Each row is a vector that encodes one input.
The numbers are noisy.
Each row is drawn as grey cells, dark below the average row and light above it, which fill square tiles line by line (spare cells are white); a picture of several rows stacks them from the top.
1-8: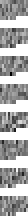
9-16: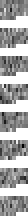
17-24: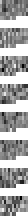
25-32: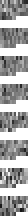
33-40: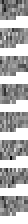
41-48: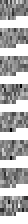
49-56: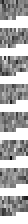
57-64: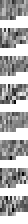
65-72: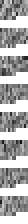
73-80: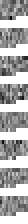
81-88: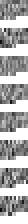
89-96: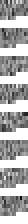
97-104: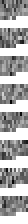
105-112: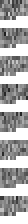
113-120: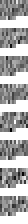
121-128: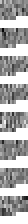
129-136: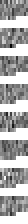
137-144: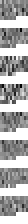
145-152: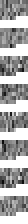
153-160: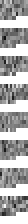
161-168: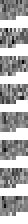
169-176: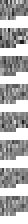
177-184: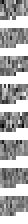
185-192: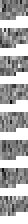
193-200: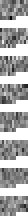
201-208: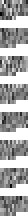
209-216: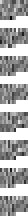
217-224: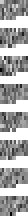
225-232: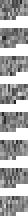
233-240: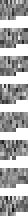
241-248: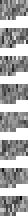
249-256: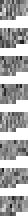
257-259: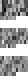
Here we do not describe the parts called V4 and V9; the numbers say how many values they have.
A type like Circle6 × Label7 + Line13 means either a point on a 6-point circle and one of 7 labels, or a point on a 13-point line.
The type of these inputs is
Line6 + Line7 × (Line7 + V9) + V4.
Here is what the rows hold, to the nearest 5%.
About 20% of them hold a point on a 6-point line. About 65% of them hold a point on a 7-point line, together with either a point on a 7-point line, or a value of V9. The rest hold a value of V4.
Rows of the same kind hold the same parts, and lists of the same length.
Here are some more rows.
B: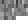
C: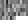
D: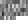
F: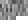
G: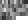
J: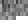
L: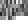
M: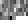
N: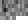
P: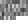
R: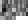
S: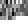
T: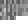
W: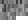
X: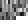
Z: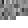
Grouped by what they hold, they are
B, J, N, R, W
C, D, F, M, P, T, Z
G, X
L, S

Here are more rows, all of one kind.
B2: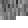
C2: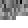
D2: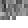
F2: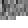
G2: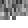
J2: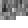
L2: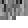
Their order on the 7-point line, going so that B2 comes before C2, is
L2, F2, B2, G2, C2, J2, D2.
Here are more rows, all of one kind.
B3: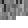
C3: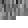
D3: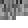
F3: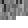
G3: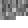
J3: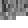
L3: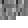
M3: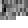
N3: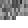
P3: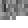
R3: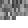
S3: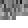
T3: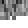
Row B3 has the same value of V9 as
D3, F3, M3 and S3.
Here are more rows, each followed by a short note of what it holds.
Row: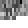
a point on a 7-point line and a value of V9
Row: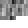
a point on each of two 7-point lines
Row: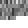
a point on a 6-point line
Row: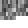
a point on a 7-point line and a value of V9
